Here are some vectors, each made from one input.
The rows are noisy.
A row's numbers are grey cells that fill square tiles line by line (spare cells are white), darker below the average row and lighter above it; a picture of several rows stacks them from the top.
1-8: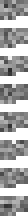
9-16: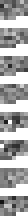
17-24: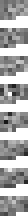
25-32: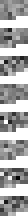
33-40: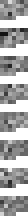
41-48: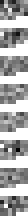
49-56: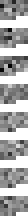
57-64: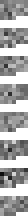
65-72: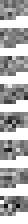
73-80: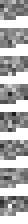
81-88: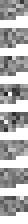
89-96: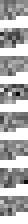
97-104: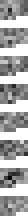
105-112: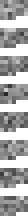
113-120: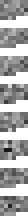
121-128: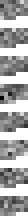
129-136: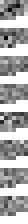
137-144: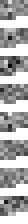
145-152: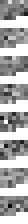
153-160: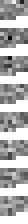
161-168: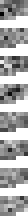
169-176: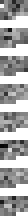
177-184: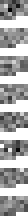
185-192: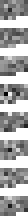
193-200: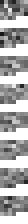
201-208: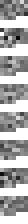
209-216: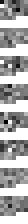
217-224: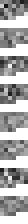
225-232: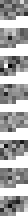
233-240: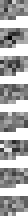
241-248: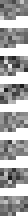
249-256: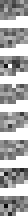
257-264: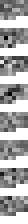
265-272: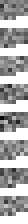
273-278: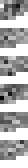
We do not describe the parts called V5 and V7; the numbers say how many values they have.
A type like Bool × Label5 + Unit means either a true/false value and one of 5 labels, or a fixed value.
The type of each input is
Circle6 × Circle6 + (Circle10 + Unit) × V5 × V7.
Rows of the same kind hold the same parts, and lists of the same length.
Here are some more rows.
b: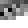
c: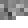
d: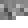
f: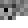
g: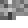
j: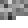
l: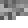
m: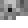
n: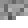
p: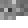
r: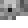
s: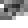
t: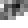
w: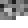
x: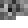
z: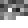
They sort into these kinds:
b, f, s, t, w, x, z
c, d, g, j, l, n
m, p, r

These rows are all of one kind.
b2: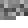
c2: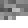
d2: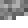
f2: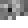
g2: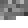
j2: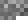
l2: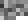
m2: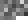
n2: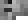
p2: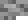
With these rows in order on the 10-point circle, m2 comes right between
j2 and l2.
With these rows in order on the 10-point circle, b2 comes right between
j2 and p2.
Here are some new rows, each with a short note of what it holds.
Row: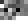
a point on each of two 6-point circles
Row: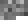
a point on a 10-point circle, a value of V5 and a value of V7
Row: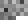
a value of V5 and a value of V7
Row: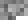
a value of V5 and a value of V7
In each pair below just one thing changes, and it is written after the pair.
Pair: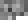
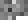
the value of V5
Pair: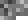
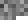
the value of V7
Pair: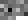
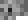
the value of V7
